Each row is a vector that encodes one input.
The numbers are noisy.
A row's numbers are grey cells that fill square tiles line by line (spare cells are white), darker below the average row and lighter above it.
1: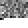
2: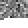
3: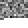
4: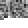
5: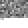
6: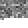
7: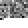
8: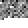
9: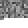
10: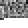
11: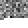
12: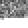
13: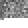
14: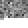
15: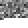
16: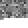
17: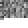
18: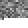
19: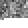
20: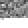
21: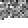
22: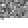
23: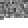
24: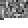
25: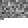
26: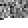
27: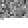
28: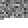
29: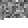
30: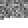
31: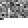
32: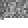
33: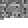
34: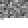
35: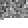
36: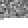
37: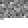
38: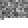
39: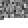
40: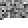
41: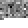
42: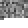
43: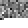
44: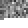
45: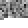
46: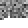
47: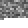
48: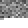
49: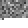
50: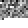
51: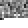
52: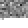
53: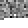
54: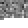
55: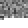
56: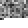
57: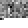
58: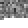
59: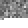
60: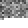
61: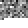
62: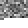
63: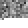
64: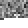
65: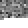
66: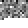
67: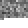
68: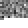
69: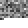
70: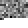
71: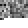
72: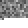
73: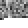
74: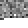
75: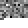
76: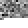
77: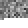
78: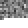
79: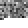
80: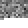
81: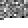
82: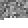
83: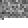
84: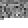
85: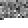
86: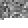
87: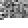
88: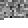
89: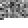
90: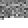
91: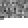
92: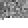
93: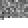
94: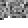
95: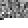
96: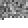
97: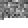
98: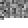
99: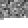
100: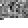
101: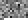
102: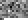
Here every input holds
either a point on a 5-point circle and one of 4 labels, or a fixed value, or one of 5 labels and a true/false value.
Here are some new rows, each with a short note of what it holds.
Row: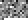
a fixed value
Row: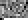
a point on a 5-point circle and one of 4 labels
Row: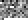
a fixed value
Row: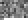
one of 5 labels and a true/false value
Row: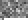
one of 5 labels and a true/false value
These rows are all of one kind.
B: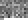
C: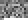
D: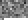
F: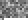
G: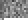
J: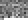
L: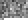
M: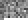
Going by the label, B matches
C and J.
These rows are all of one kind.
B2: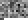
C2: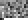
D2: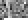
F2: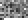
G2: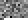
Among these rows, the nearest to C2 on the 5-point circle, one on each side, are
D2 and F2.
